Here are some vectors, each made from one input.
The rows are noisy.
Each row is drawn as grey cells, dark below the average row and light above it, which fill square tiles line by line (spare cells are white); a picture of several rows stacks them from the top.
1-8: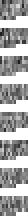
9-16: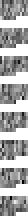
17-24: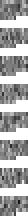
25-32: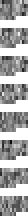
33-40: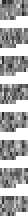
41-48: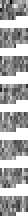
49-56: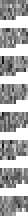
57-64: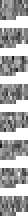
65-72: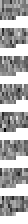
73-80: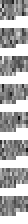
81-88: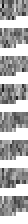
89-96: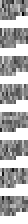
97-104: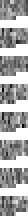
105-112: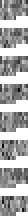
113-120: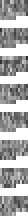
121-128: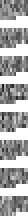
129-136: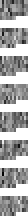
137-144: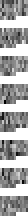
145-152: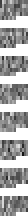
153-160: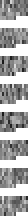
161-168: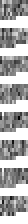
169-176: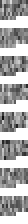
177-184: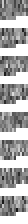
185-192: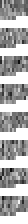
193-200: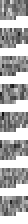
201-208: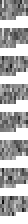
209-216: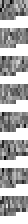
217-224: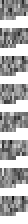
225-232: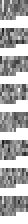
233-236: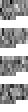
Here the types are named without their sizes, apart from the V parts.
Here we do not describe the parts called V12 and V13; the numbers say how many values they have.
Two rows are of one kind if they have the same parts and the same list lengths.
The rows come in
2 kinds.
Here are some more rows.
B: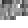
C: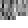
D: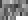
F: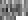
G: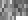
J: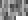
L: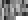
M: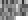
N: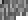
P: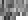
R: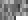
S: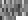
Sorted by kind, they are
B, C, L, M, N, P
D, F, G, J, R, S

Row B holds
a label, a value of V12 and a value of V13.
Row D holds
a label, a point on a line and a value of V13.
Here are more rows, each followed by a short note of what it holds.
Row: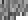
a label, a value of V12 and a value of V13
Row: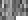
a label, a point on a line and a value of V13
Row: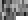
a label, a value of V12 and a value of V13
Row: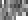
a label, a point on a line and a value of V13
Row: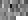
a label, a point on a line and a value of V13
